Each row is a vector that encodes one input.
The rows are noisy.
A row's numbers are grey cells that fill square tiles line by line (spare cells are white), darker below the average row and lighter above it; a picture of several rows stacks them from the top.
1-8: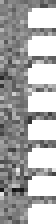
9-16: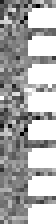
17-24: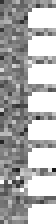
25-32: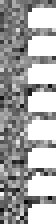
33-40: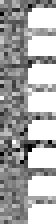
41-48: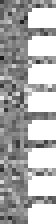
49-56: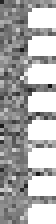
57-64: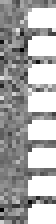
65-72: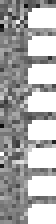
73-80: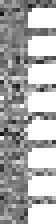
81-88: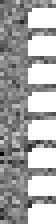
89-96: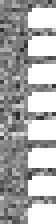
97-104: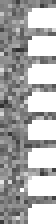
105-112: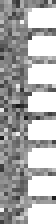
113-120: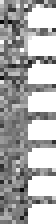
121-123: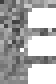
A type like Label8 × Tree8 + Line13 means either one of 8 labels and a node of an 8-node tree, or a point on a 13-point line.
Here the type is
(Circle8 + Unit) × Line7 + Label7.
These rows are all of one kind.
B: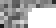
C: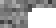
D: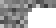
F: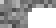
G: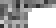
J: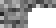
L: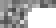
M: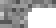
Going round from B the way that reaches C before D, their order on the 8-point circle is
B, L, C, M, D, G, J, F.
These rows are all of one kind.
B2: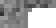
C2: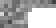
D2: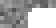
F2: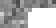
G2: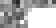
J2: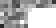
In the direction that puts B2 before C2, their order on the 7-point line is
F2, B2, D2, J2, G2, C2.
